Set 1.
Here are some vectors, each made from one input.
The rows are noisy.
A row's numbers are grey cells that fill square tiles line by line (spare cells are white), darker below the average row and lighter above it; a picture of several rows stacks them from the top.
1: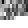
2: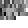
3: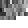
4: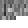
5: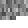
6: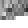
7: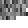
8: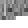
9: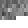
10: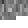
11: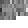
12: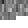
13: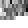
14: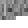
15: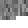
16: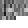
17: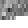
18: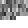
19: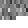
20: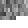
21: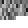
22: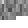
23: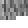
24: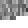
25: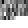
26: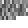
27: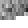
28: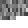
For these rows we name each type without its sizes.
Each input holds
three true/false values.
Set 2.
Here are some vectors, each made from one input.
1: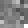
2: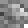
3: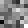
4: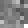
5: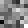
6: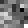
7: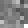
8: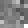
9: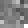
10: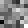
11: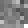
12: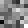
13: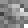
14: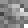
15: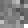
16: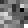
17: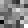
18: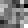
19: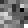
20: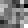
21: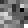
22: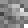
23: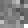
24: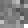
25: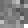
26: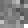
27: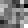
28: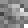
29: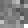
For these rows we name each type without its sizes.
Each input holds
a point on a line.
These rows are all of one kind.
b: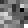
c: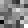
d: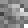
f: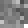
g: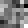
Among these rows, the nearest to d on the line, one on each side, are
c and f.
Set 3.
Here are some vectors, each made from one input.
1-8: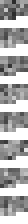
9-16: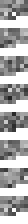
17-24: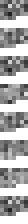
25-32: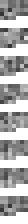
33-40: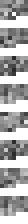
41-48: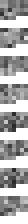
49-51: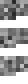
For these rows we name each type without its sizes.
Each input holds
a label.
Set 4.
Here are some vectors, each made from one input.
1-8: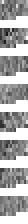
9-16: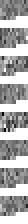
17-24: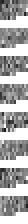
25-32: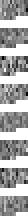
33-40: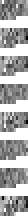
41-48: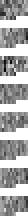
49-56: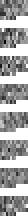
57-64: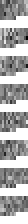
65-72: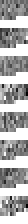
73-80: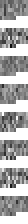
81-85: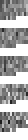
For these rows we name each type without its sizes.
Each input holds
four true/false values.
